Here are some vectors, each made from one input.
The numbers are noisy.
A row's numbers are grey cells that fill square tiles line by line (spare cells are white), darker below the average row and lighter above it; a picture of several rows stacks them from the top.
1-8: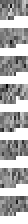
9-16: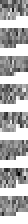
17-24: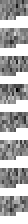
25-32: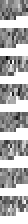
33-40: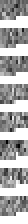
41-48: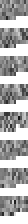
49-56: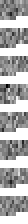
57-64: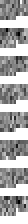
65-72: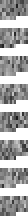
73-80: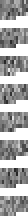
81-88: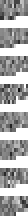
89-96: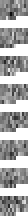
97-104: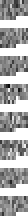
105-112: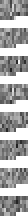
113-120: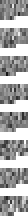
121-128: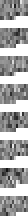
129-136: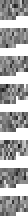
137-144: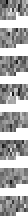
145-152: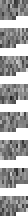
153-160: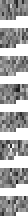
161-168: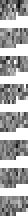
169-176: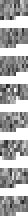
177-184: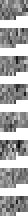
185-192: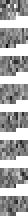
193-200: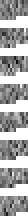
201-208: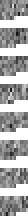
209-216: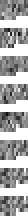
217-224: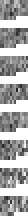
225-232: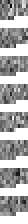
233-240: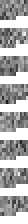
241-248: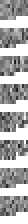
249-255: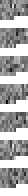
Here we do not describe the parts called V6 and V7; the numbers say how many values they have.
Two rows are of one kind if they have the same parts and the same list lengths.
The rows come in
2 kinds.
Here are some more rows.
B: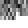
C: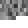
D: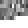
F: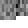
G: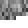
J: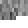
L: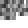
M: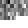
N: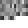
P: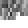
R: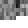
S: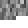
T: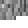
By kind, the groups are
B, L, M, P
C, D, F, G, J, N, R, S, T

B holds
a value of V6 and a value of V7.
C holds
a point on each of two 10-point circles, three true/false values and a value of V7.
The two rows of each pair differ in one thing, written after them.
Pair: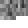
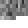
one of the three true/false values
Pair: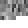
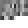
the value of V7
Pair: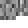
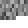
the place on one of the two 10-point circles
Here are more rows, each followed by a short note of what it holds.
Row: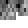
a value of V6 and a value of V7
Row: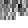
a value of V6 and a value of V7
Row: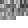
a point on each of two 10-point circles, three true/false values and a value of V7
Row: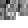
a value of V6 and a value of V7
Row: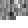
a point on each of two 10-point circles, three true/false values and a value of V7
